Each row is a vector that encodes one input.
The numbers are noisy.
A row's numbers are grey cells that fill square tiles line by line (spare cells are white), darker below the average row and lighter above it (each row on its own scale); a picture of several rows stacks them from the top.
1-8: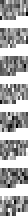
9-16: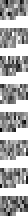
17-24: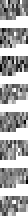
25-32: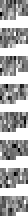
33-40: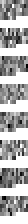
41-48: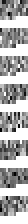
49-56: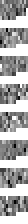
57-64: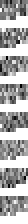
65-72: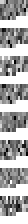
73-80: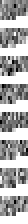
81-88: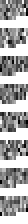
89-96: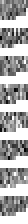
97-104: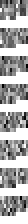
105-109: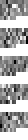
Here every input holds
a point on a 6-point circle and five true/false values.
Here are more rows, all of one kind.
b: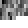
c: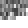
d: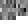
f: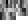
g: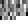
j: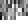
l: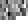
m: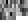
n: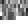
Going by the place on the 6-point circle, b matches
f, g and j.
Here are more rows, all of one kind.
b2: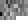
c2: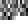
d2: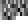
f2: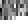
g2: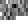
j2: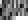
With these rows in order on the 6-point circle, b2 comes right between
d2 and f2.
